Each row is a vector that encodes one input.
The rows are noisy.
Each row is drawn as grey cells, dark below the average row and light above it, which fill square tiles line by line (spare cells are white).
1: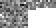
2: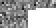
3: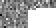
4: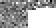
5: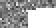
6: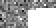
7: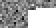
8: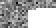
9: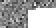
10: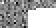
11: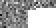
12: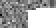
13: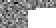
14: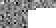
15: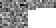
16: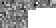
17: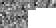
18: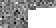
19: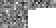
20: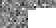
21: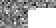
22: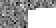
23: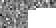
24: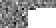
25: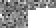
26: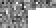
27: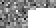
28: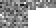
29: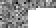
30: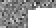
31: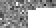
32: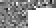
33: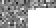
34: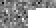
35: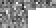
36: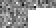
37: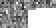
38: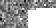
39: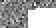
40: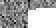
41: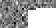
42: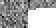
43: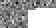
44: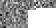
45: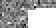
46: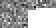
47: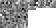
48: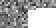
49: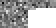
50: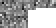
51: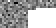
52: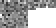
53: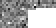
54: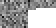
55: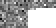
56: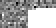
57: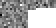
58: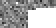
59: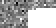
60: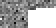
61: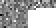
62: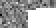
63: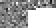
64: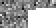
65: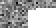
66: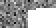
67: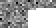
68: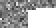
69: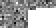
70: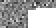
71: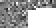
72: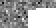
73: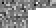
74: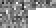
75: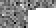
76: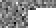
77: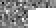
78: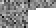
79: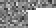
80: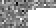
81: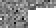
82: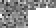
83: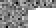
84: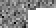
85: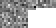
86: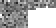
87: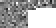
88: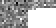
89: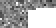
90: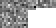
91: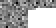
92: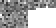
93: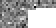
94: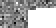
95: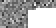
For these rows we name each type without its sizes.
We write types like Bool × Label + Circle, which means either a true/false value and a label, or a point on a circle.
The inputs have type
Label × Line.
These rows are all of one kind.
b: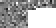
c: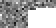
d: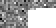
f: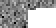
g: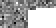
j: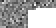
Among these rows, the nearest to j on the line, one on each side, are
f and g.
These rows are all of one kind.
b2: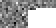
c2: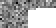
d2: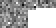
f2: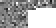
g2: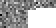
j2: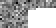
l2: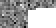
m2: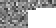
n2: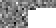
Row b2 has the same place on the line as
f2 and n2.
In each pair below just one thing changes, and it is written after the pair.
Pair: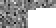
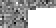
the place on the line
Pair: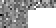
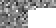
the label
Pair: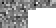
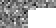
the place on the line
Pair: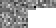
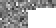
the label
